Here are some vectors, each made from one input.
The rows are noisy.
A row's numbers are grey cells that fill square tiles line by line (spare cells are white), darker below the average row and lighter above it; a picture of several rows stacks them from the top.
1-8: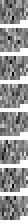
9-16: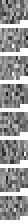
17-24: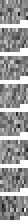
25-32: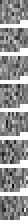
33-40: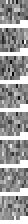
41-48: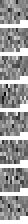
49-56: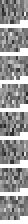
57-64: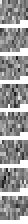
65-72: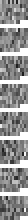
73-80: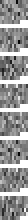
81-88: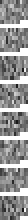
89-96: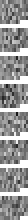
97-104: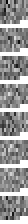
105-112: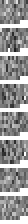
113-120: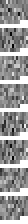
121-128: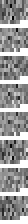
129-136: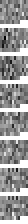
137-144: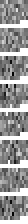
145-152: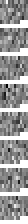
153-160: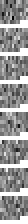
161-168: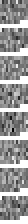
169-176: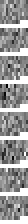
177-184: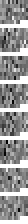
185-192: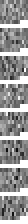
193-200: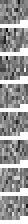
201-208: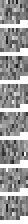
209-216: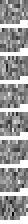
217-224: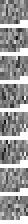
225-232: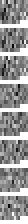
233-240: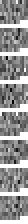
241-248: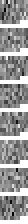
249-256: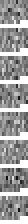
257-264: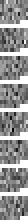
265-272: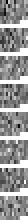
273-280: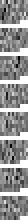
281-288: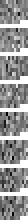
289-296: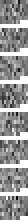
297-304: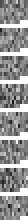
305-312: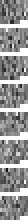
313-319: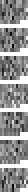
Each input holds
either a point on an 8-point line, or a list of up to three points on a 6-point line.
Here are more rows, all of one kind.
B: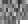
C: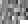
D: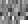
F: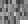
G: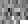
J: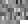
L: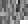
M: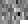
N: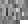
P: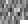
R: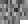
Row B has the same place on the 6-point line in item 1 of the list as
F and R.
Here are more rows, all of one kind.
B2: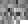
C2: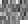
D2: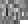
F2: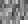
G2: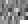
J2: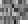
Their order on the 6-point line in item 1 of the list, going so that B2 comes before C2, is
G2, B2, D2, F2, C2, J2.
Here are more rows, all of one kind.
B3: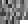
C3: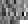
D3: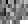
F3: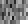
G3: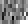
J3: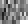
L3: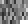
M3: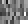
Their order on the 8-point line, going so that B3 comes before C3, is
B3, M3, C3, L3, F3, G3, J3, D3.
